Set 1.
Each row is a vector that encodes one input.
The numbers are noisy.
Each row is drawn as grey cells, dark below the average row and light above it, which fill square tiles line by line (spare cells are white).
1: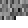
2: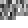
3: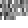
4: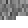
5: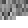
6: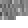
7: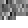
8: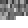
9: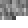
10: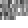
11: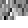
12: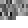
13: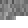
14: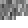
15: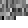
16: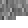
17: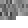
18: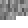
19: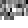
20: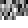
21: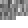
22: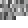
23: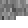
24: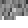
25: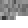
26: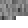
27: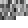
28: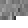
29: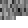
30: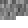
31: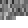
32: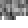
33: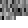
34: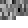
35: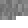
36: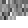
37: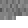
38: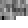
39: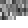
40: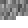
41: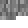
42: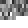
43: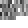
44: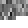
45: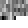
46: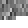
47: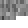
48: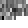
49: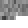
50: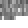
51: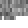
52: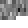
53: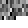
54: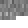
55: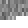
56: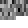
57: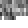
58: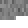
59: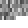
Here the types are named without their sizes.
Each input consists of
either a fixed value, or a node of a tree.
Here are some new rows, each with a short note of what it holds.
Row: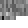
a node of a tree
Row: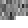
a fixed value
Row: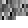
a fixed value
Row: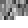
a fixed value
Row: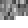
a fixed value
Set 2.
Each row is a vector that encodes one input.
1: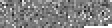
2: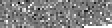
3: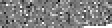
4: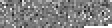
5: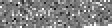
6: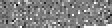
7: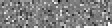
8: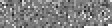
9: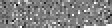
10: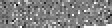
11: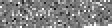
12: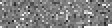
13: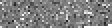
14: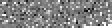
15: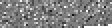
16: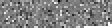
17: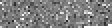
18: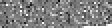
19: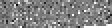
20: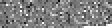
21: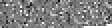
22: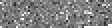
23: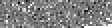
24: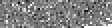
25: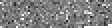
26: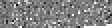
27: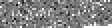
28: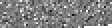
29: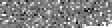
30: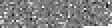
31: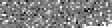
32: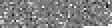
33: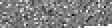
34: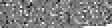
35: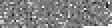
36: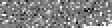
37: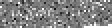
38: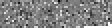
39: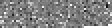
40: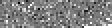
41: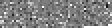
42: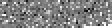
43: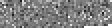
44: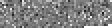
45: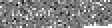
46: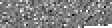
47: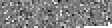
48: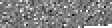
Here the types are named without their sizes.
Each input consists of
a point on a line.
